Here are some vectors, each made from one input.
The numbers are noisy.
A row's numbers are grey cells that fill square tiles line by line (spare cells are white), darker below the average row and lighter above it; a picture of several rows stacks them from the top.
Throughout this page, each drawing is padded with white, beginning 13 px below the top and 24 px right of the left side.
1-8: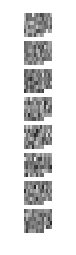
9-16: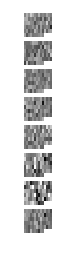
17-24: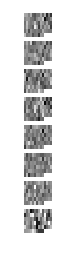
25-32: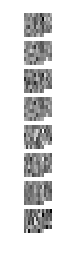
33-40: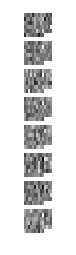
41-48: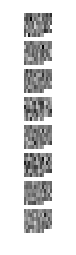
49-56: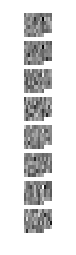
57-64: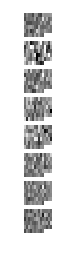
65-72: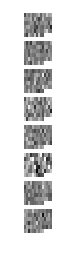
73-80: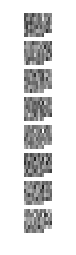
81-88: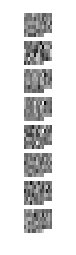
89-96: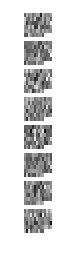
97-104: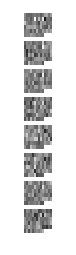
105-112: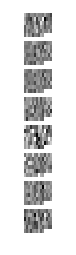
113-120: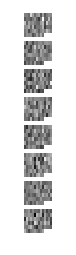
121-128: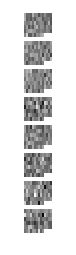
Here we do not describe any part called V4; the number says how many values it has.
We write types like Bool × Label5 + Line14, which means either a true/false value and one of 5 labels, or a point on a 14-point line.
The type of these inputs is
List2(Label6 × V4).
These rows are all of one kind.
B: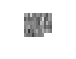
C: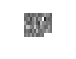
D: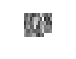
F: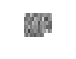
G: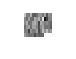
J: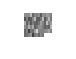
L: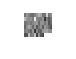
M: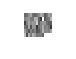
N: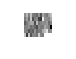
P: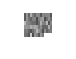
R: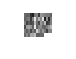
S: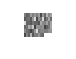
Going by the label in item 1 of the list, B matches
C, N and P.
